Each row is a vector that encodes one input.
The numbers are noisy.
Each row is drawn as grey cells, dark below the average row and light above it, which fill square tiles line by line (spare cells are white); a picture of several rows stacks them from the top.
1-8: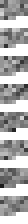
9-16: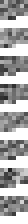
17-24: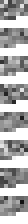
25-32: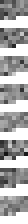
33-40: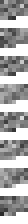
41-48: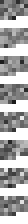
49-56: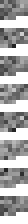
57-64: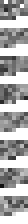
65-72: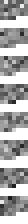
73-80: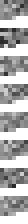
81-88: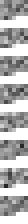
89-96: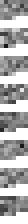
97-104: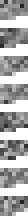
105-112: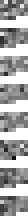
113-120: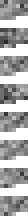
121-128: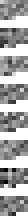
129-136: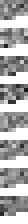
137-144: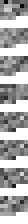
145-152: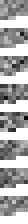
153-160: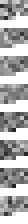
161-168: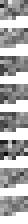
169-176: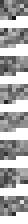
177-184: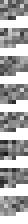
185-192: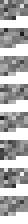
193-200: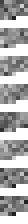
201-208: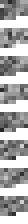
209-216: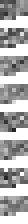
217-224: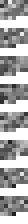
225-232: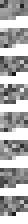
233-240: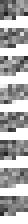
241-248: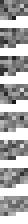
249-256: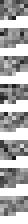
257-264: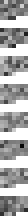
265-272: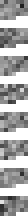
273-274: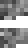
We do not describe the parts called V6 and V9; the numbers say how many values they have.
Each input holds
either a point on a 7-point line and a true/false value, or a point on an 8-point line, a value of V6 and a value of V9.
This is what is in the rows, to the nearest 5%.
About 50% of them hold a point on a 7-point line and a true/false value. The rest hold a point on an 8-point line, a value of V6 and a value of V9.
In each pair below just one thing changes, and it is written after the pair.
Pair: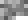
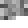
the place on the 8-point line
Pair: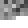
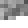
the place on the 8-point line
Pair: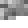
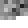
the value of V9
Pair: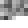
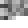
the value of V9
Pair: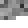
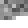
the place on the 8-point line
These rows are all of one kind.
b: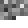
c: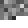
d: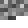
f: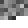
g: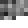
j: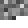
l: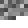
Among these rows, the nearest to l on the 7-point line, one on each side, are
b and g.
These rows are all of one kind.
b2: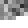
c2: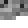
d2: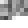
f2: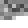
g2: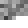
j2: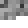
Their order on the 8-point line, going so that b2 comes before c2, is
b2, g2, f2, d2, j2, c2.
